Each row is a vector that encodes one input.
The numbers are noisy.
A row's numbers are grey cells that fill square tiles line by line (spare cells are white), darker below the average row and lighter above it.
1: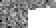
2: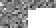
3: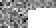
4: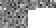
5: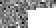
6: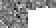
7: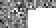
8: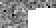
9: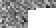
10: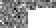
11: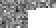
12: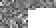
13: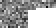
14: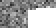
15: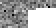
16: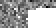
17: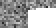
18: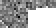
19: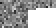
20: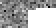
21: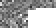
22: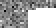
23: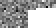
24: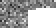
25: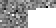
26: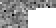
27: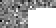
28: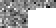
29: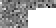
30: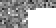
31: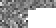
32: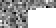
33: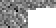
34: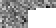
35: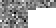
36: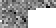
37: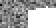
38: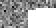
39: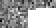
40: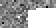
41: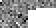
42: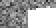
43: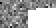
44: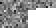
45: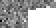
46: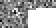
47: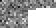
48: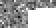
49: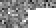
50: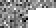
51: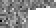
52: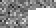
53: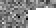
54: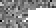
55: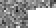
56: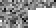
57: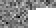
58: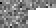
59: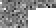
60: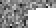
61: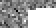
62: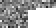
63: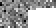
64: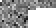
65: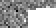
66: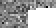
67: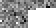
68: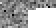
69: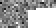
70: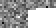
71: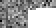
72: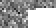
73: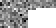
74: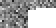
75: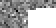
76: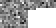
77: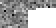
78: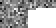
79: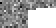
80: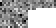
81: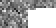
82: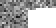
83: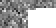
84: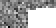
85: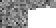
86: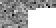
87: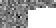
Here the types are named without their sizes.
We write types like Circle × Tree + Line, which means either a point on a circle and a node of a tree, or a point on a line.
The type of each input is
Circle × (Circle + Unit) × Line.
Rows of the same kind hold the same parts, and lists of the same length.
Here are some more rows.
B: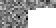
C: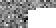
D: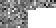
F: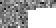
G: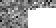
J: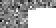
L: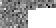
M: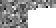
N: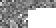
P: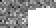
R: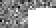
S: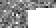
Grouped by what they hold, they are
B, G, J, L, N, P, R
C, D, F, M, S

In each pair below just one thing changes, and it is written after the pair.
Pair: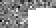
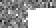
the place on the circle
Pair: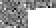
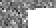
the place on the line
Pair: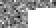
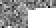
the place on the circle
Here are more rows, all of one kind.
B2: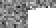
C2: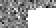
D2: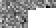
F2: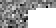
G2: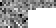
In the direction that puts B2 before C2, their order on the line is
G2, D2, F2, B2, C2.
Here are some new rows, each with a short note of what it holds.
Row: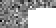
a point on a circle and a point on a line
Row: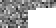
a point on each of two circles and a point on a line
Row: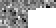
a point on each of two circles and a point on a line
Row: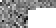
a point on each of two circles and a point on a line
